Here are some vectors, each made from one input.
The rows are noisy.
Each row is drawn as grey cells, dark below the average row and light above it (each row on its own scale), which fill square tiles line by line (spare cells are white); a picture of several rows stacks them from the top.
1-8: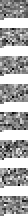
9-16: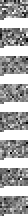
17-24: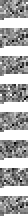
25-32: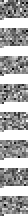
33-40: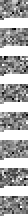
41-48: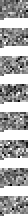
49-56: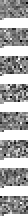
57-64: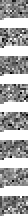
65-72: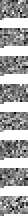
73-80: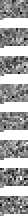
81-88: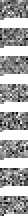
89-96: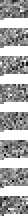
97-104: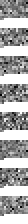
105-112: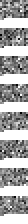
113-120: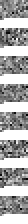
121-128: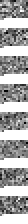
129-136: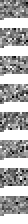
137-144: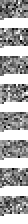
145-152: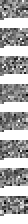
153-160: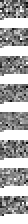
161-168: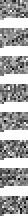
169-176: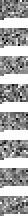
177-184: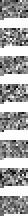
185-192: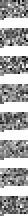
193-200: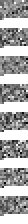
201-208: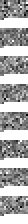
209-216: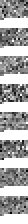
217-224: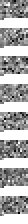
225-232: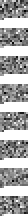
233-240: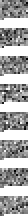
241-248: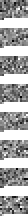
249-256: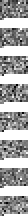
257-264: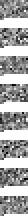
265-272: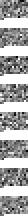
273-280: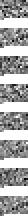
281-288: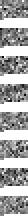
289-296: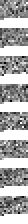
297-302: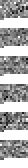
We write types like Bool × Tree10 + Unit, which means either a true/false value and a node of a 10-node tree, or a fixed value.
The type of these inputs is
Bool × Line15 + Line4.
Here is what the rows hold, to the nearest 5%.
About 20% of them hold a point on a 4-point line. The rest hold a point on a 15-point line and a true/false value.
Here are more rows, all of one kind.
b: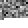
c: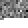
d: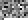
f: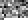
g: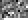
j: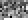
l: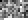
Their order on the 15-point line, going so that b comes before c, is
f, b, g, d, c, l, j.
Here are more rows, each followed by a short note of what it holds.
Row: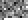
a point on a 15-point line and a true/false value
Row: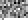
a point on a 15-point line and a true/false value
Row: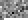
a point on a 4-point line
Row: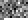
a point on a 15-point line and a true/false value
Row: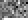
a point on a 15-point line and a true/false value
